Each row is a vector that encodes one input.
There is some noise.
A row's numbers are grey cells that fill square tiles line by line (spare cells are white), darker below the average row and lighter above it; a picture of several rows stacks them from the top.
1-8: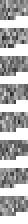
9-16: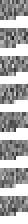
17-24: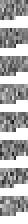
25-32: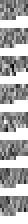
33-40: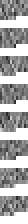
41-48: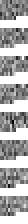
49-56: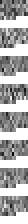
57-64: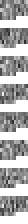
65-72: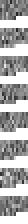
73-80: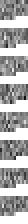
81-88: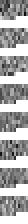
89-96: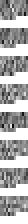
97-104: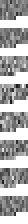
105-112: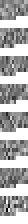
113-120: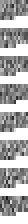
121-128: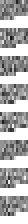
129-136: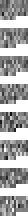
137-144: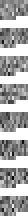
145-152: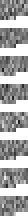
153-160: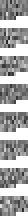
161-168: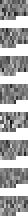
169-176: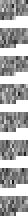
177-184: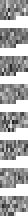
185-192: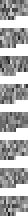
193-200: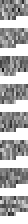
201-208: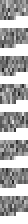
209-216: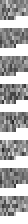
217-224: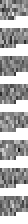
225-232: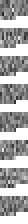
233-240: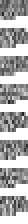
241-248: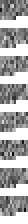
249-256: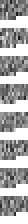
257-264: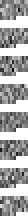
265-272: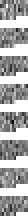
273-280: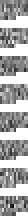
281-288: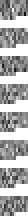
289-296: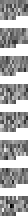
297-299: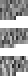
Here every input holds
one of 7 labels.
